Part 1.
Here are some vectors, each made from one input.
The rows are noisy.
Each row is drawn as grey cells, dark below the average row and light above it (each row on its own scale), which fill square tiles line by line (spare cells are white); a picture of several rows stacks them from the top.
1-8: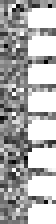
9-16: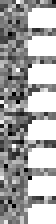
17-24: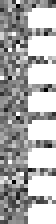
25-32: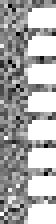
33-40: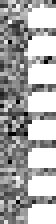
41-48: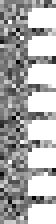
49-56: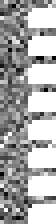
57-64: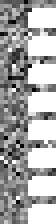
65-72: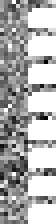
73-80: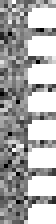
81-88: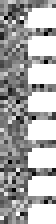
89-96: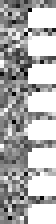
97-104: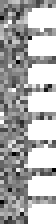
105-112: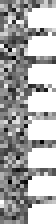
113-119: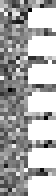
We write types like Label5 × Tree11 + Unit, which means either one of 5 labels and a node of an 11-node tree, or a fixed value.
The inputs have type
Label6 × Line12.
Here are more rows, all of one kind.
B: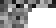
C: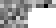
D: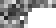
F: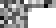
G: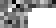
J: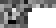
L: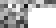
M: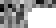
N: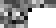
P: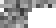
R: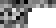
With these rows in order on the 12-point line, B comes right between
D and R.
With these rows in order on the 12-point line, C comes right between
F and P.
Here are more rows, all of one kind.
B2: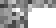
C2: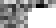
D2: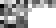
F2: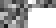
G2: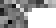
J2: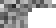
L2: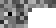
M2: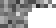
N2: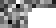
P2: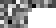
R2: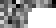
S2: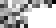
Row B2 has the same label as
D2 and S2.
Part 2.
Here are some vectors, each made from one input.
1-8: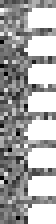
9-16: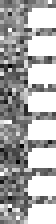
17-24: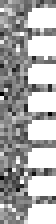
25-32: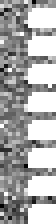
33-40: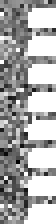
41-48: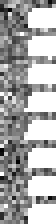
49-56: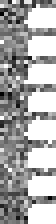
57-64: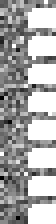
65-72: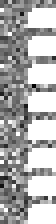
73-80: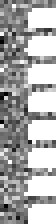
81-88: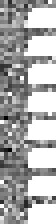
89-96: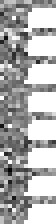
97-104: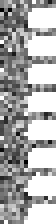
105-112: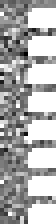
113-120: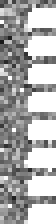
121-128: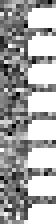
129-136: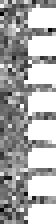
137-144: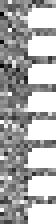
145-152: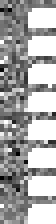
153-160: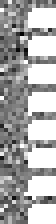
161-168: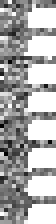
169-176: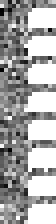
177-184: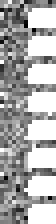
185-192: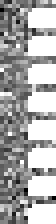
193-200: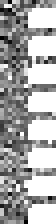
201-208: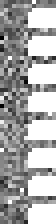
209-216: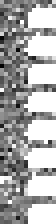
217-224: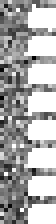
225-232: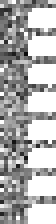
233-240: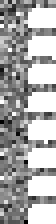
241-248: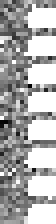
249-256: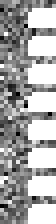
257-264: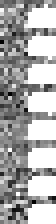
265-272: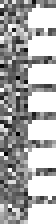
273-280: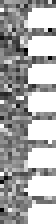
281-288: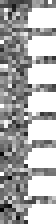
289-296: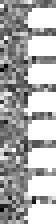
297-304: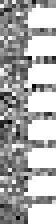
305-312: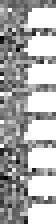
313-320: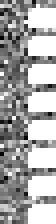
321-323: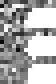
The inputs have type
Bool × Bool × Bool × Bool × Label5 + Unit.
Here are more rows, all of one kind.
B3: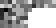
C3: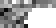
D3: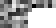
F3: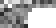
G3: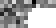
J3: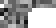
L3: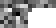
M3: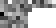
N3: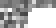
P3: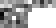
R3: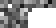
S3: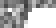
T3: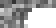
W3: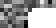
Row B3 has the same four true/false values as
C3, F3 and P3.
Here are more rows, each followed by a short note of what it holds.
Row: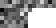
one of 5 labels and four true/false values
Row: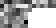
one of 5 labels and four true/false values
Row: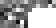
a fixed value
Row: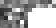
a fixed value
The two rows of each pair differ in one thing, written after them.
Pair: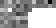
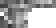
the label
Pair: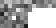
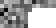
one of the four true/false values
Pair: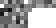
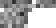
one of the four true/false values
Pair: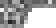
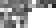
the label
